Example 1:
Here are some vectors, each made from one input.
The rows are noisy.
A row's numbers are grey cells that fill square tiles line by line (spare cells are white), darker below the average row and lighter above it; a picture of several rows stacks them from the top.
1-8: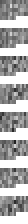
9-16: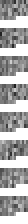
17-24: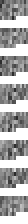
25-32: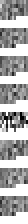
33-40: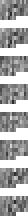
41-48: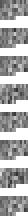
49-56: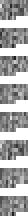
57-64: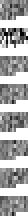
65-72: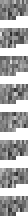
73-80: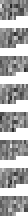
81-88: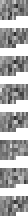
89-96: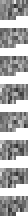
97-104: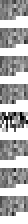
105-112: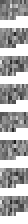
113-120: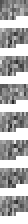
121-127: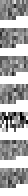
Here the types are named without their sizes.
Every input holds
a list of points on a line.
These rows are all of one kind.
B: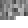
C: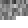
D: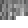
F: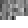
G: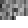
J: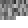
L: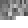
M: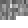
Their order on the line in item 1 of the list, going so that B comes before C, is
G, F, D, M, B, L, C, J.
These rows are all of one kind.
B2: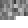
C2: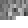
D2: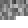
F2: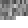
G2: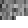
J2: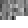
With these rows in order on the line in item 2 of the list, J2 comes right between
C2 and G2.
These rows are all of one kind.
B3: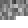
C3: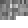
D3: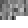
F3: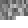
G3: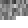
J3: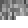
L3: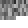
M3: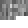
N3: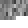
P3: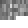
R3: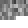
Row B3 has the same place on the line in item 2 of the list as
F3, G3, J3 and R3.
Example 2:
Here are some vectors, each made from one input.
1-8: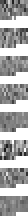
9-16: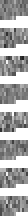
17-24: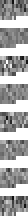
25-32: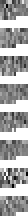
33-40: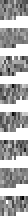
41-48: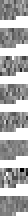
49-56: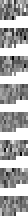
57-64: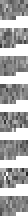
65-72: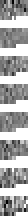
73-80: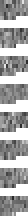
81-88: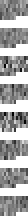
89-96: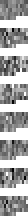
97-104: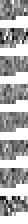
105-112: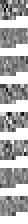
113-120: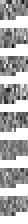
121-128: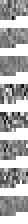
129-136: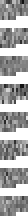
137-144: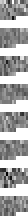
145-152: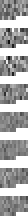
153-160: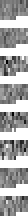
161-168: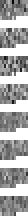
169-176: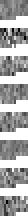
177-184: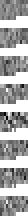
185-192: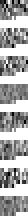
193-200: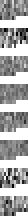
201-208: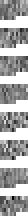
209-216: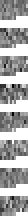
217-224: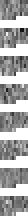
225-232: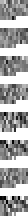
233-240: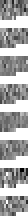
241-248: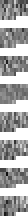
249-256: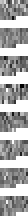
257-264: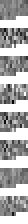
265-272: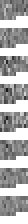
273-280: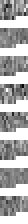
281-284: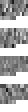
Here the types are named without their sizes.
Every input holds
a point on a circle and a point on a line.
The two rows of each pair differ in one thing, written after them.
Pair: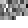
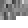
the place on the line
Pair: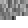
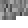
the place on the line
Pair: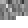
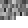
the place on the circle
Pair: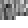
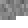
the place on the line
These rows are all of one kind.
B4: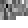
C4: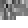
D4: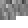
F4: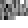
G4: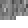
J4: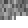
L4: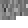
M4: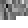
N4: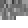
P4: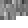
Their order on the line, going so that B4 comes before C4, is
M4, L4, G4, B4, C4, N4, F4, D4, J4, P4.
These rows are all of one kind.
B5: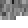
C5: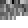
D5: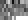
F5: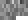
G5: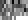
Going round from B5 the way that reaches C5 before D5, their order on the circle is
B5, F5, C5, D5, G5.
